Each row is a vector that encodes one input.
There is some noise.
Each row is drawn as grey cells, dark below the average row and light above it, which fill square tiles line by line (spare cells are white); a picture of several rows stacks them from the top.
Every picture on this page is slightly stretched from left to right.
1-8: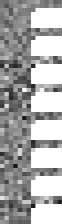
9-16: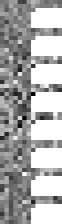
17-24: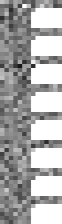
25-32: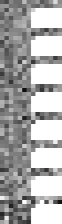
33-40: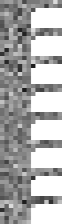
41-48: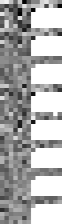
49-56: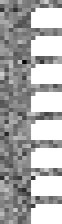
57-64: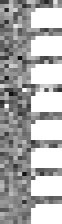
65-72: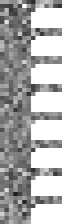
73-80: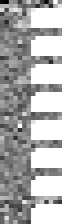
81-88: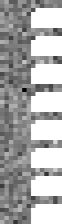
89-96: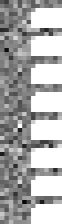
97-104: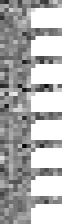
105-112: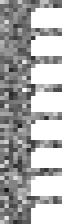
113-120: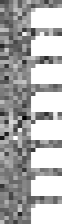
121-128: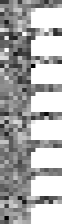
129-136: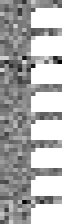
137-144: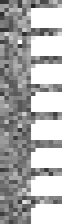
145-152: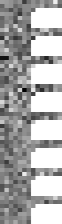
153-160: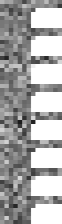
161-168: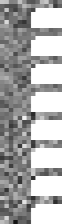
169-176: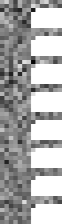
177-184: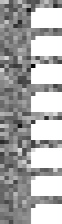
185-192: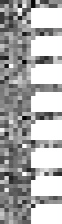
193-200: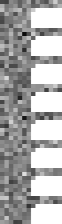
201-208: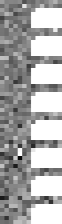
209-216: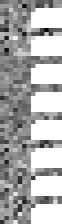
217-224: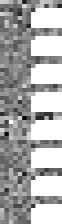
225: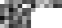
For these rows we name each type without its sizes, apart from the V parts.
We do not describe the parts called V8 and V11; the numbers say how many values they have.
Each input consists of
either a point on a line and a true/false value, or a value of V8 and a value of V11.
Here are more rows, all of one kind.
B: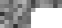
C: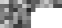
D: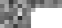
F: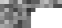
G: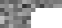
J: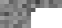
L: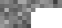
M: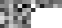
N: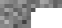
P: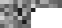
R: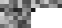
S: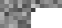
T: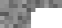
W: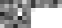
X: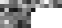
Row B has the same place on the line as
L, N, P and W.
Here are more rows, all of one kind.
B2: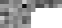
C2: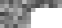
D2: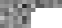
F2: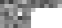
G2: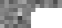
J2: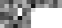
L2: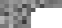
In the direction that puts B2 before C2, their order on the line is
L2, B2, D2, F2, C2, J2, G2.
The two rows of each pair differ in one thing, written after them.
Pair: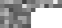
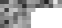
the value of V8
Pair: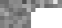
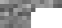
the value of V8
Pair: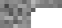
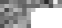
the value of V8
